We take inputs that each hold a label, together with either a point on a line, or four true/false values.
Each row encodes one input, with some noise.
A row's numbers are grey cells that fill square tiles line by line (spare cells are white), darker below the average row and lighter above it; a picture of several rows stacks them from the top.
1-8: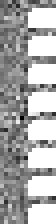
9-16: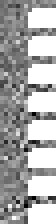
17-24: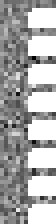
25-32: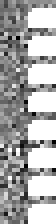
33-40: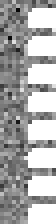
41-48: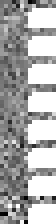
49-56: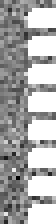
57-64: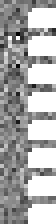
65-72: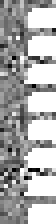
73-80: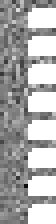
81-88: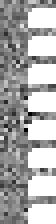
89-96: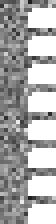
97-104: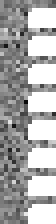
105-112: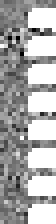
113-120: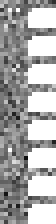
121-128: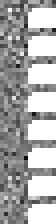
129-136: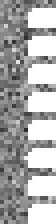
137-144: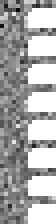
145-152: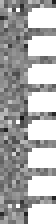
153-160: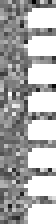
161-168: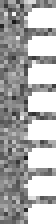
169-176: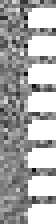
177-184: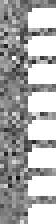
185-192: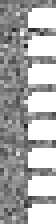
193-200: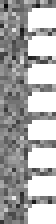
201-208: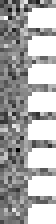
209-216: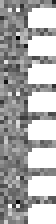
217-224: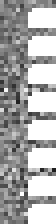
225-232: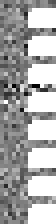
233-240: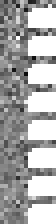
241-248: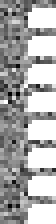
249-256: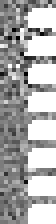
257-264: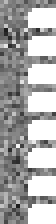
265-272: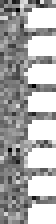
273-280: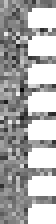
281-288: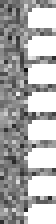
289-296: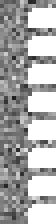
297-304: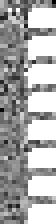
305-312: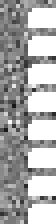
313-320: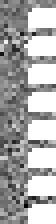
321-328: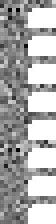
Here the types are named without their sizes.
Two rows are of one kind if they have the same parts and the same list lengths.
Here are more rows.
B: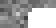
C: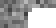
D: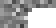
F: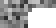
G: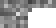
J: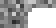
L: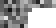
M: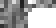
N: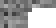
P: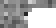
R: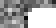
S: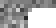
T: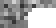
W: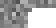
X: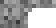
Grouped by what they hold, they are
B, C, G, J, L, M, N, R, S, W
D, F, P, T, X

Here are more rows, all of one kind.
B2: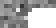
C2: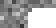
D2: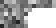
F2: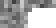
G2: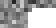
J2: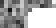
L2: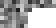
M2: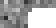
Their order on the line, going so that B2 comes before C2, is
F2, D2, J2, M2, G2, B2, C2, L2.
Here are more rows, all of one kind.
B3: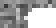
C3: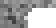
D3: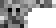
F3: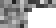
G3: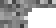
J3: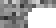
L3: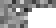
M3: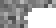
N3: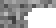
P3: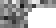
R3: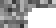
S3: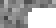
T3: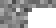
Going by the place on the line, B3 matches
F3 and S3.
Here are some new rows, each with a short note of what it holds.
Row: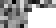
a label and a point on a line
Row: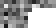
a label and four true/false values
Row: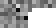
a label and four true/false values
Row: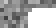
a label and a point on a line
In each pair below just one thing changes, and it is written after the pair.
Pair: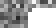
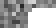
one of the four true/false values
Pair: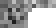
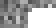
one of the four true/false values
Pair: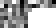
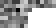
one of the four true/false values
